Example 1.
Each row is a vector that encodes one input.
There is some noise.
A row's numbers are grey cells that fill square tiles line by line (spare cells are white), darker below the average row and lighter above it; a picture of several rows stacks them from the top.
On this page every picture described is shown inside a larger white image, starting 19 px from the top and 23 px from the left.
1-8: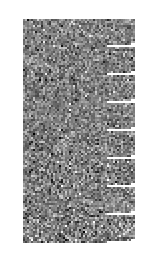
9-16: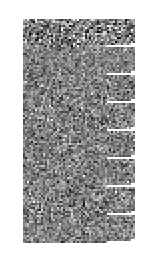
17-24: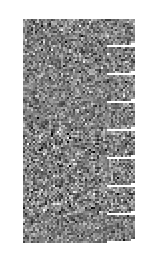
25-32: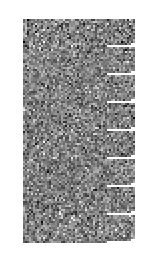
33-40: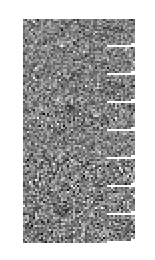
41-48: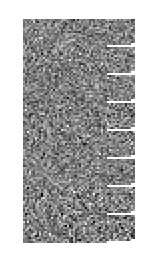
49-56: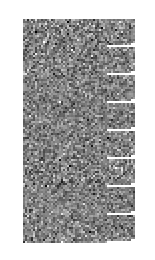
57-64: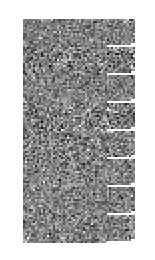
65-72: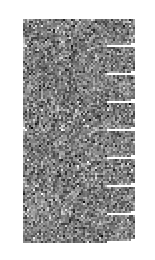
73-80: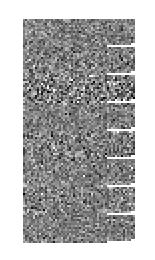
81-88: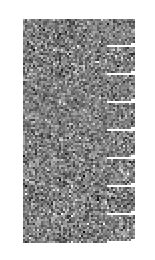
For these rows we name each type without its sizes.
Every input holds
a point on a line, together with either a node of a tree, or four true/false values.
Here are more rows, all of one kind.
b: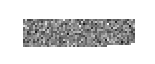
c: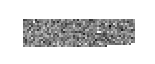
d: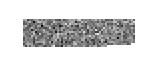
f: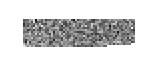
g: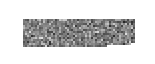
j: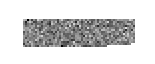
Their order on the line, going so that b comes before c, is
d, b, j, g, c, f.
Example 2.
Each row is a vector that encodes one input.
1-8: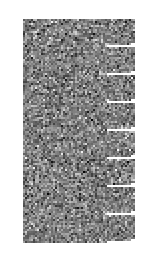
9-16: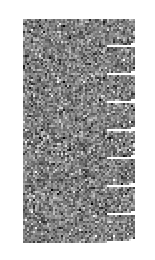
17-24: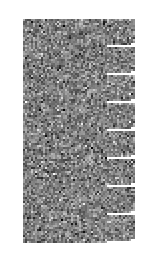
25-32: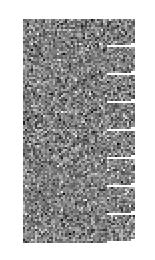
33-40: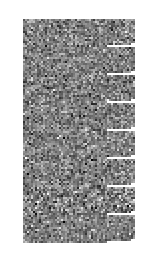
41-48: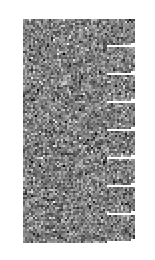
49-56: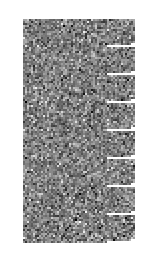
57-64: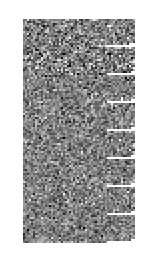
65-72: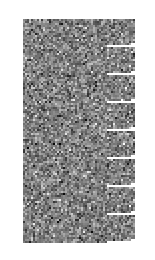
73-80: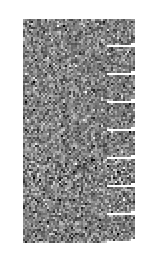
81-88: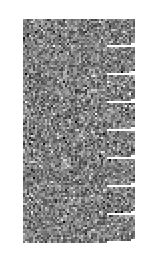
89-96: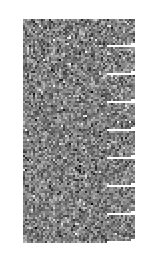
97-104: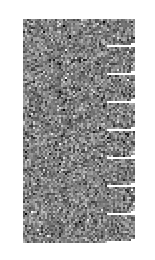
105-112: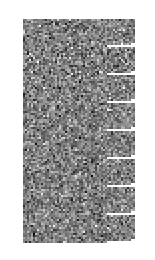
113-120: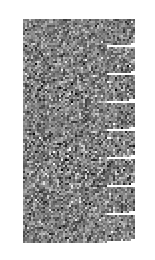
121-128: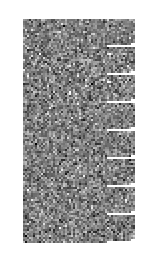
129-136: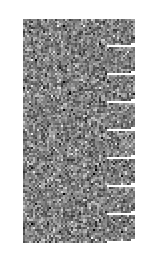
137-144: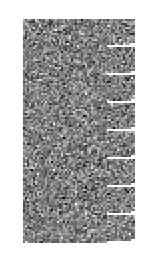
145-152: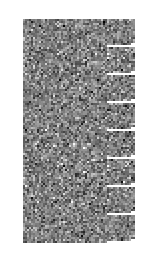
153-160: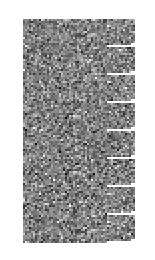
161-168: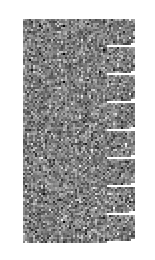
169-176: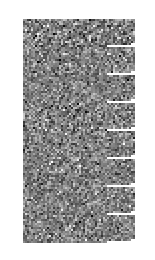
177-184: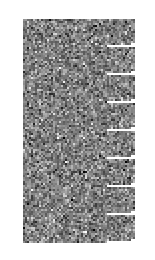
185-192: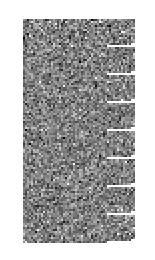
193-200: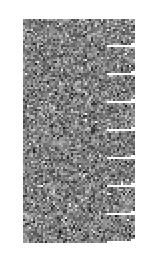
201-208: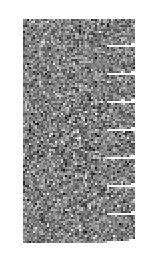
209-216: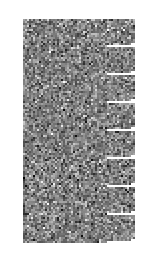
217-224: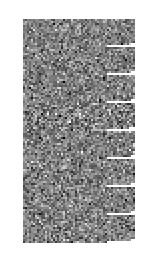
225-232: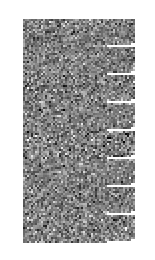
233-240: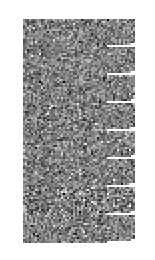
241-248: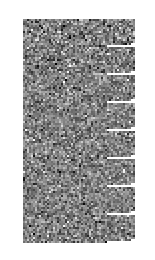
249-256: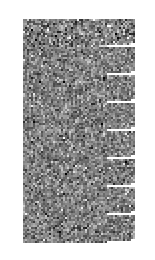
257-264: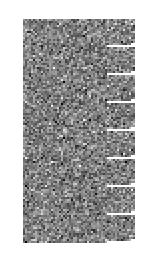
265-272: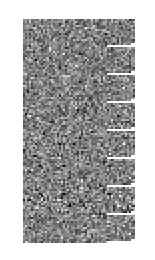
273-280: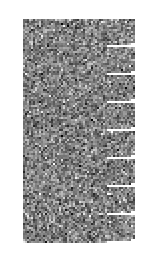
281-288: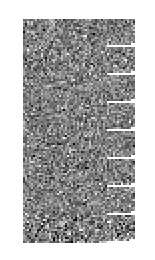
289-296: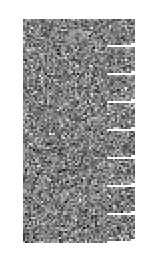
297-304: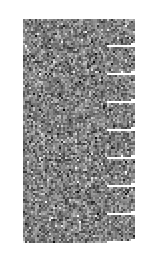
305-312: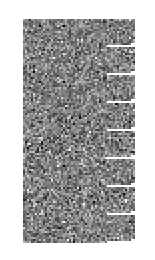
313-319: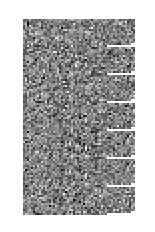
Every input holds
a point on a 10-point line, together with either a point on an 11-point circle, or a fixed value, or a node of a 12-node tree.
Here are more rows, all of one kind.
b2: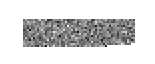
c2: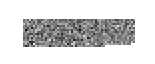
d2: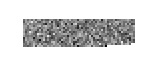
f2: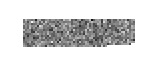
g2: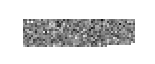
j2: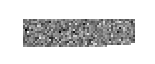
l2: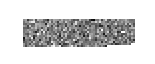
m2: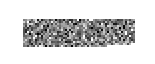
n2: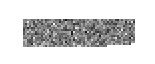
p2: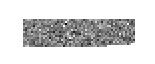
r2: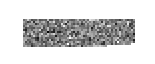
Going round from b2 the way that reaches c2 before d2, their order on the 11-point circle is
b2, l2, f2, c2, j2, d2, r2, p2, n2, g2, m2.
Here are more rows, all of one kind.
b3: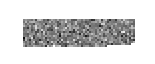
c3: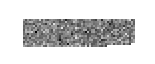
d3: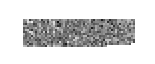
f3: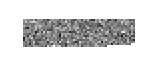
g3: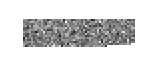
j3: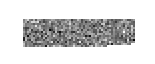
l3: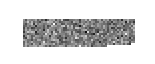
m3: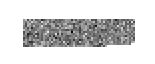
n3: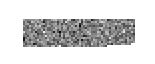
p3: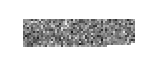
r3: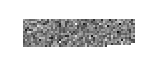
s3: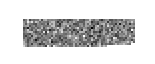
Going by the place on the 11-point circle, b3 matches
f3, g3, j3 and n3.
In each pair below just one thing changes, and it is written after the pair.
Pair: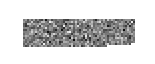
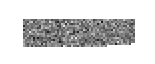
the place on the 10-point line
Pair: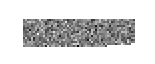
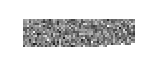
the place on the 10-point line
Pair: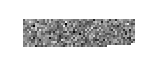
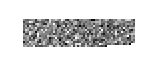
the place on the 11-point circle
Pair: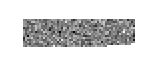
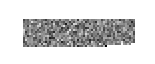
the place on the 11-point circle
